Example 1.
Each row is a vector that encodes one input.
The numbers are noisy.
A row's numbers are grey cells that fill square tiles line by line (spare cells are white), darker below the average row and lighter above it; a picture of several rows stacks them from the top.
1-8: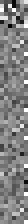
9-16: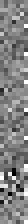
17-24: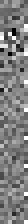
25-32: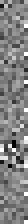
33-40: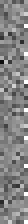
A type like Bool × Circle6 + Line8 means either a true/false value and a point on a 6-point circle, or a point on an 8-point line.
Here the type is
List2(Line5).
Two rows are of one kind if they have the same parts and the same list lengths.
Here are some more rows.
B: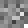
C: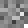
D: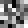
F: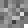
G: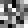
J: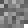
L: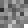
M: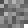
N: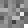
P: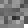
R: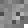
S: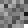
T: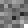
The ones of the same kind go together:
B, C, F, N, R
D, G
J, L, M, P, S, T

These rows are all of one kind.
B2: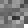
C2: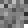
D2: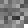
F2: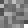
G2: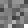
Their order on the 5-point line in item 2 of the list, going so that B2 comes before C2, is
G2, B2, D2, C2, F2.
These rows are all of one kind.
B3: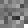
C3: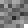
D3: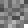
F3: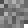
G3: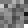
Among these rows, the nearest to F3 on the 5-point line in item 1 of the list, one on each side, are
B3 and G3.
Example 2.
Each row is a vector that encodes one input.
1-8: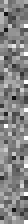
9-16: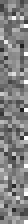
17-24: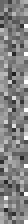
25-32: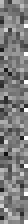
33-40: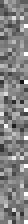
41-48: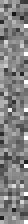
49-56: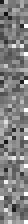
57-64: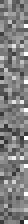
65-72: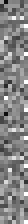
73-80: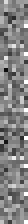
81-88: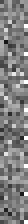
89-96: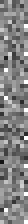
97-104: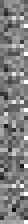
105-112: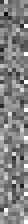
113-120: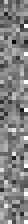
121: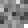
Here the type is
Bool × Bool × Bool × Bool × Bool × Label5.
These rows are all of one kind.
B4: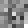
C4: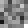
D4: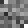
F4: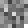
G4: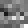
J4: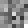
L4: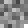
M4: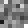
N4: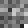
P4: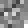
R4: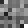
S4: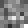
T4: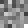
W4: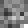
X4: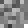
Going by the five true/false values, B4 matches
C4, J4, N4 and P4.
